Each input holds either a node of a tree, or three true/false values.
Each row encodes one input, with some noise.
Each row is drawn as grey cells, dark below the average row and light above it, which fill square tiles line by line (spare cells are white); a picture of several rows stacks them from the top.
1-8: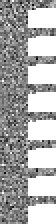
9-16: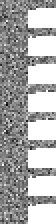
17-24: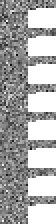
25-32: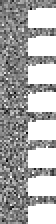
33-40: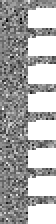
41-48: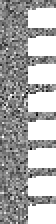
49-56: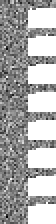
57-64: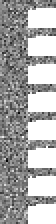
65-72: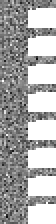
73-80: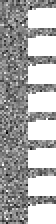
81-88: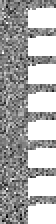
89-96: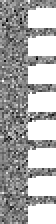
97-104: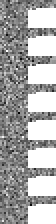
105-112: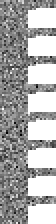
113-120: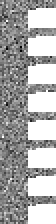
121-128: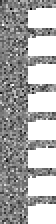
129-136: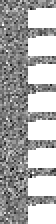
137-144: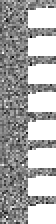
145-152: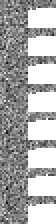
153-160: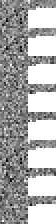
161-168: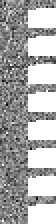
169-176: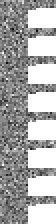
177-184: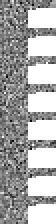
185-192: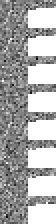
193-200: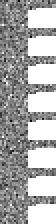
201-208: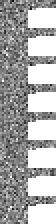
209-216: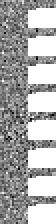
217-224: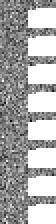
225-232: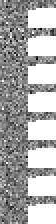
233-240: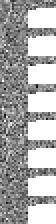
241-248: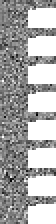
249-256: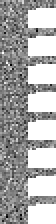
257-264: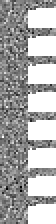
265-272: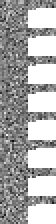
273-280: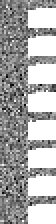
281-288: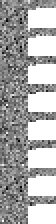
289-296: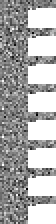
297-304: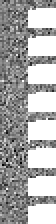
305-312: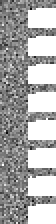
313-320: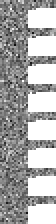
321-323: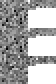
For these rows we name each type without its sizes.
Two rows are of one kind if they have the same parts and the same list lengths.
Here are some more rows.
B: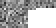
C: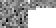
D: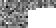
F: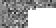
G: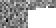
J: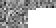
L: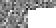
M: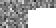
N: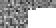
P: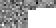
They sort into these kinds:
B, C, G, J, L, M, P
D, F, N

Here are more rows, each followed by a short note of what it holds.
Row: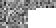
a node of a tree
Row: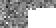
three true/false values
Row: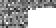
three true/false values
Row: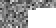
three true/false values
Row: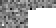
a node of a tree
